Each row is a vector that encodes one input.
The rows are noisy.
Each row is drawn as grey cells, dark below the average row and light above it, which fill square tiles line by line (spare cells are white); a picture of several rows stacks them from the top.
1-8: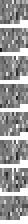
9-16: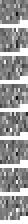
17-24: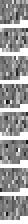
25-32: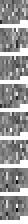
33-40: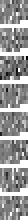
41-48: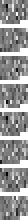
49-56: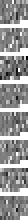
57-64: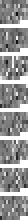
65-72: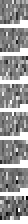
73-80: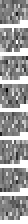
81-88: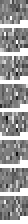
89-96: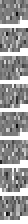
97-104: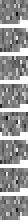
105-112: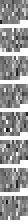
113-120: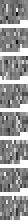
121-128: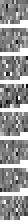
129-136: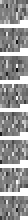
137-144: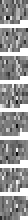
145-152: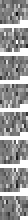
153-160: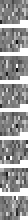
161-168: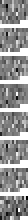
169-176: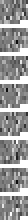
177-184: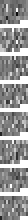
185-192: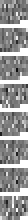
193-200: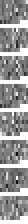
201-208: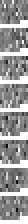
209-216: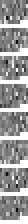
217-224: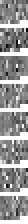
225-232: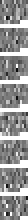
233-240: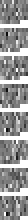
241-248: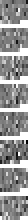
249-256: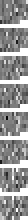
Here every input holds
a list of up to two points on an 8-point circle.
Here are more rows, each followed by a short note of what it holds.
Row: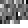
the empty list
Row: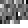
the empty list
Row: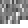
a list of two items
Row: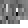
a list of one item
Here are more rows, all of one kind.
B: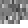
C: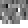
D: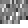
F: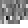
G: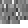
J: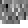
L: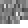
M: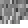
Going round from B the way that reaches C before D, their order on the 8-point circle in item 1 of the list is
B, F, L, G, J, C, M, D.
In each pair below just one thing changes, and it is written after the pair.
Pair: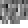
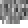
the place on the 8-point circle in item 2 of the list
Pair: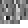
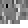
the place on the 8-point circle in item 1 of the list
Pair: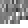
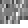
the place on the 8-point circle in item 2 of the list
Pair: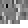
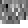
the place on the 8-point circle in item 1 of the list
